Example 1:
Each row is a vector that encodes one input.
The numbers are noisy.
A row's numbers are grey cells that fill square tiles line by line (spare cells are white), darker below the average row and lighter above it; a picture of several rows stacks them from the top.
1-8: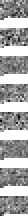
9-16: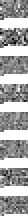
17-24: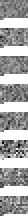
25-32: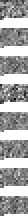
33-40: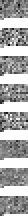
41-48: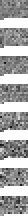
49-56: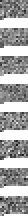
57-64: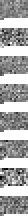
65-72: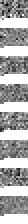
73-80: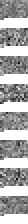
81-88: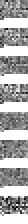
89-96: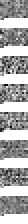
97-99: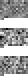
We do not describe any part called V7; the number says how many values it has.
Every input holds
a point on an 8-point circle, a true/false value and a value of V7.
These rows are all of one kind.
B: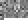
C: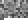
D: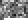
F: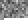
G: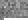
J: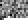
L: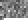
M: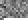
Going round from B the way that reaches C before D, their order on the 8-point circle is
B, F, J, G, L, M, C, D.
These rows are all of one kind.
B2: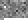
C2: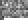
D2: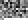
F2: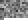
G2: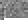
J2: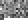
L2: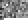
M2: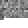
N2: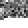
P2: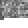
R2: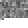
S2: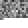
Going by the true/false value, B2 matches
L2, N2 and S2.
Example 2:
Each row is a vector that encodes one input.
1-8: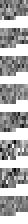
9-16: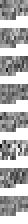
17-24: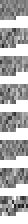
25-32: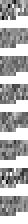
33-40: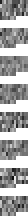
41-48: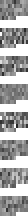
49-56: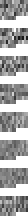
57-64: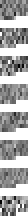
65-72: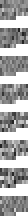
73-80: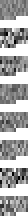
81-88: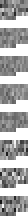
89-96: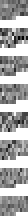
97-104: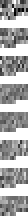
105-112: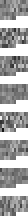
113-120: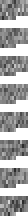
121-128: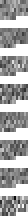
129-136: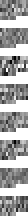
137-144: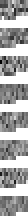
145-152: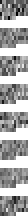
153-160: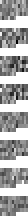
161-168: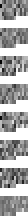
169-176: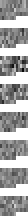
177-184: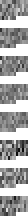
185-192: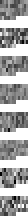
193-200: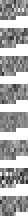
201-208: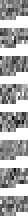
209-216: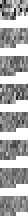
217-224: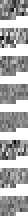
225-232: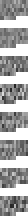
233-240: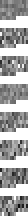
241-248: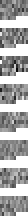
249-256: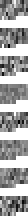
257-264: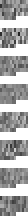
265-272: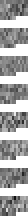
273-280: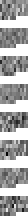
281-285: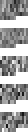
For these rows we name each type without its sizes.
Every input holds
either four true/false values, or a list of points on a line.
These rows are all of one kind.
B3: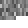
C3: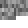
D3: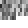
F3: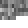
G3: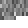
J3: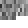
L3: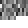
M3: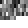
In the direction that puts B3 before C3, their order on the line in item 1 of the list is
M3, L3, B3, D3, J3, C3, G3, F3.
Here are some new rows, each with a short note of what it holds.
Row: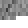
the empty list
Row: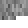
a list of one item
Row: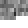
the empty list
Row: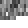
a list of two items
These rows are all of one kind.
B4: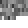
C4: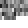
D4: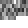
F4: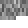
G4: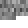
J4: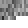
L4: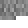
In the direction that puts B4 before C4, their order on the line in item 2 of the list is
F4, B4, C4, J4, D4, G4, L4.
